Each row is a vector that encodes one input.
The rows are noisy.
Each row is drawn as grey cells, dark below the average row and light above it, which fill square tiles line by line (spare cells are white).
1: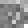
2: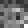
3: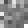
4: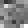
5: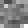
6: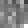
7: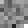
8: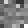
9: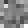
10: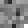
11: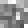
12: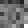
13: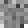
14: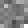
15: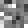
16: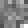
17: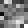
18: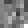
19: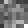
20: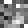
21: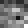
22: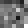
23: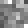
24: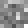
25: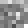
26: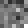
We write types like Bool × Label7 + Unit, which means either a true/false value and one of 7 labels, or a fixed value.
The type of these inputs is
Line6.
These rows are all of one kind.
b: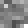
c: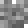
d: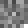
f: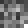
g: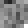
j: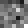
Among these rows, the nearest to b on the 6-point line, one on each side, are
c and g.
